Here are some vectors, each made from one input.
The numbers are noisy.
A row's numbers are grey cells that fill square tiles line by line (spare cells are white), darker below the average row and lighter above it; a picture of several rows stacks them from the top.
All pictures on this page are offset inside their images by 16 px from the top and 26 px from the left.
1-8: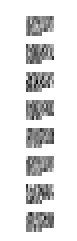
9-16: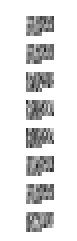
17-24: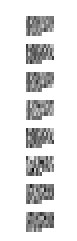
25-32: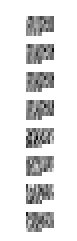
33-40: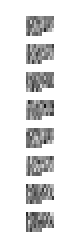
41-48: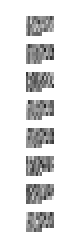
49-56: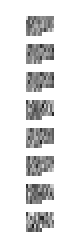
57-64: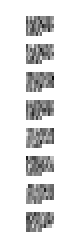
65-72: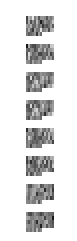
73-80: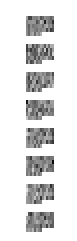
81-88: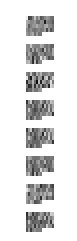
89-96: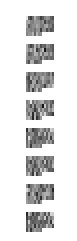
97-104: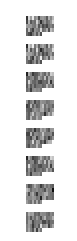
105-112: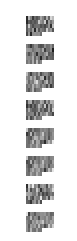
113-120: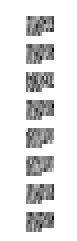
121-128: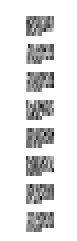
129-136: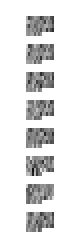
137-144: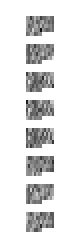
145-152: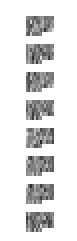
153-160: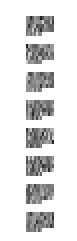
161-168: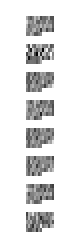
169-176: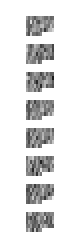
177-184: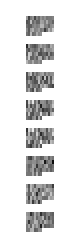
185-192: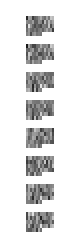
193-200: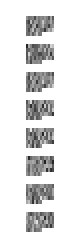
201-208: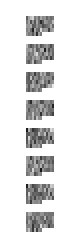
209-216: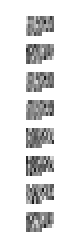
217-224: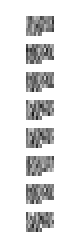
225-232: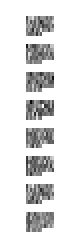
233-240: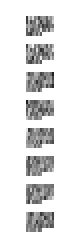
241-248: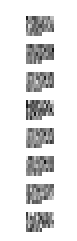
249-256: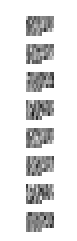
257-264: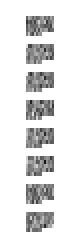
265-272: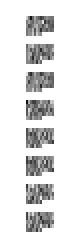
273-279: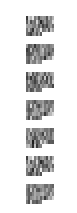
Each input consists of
either a point on a 12-point line, or a list of up to two points on a 6-point line.
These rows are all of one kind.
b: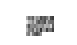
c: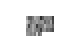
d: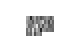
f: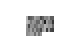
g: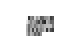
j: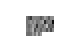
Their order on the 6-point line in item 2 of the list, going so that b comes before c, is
j, g, f, b, c, d.
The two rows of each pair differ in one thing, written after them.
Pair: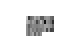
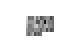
the place on the 6-point line in item 1 of the list
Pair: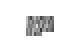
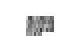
the place on the 6-point line in item 1 of the list
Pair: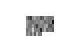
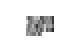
the place on the 6-point line in item 1 of the list
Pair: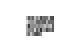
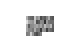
the place on the 6-point line in item 2 of the list
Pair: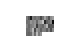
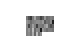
the place on the 6-point line in item 2 of the list
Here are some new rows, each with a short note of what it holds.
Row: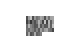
a point on a 12-point line
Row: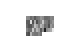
a list of one item
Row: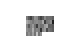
a list of two items
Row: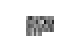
a list of two items
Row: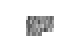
a list of one item
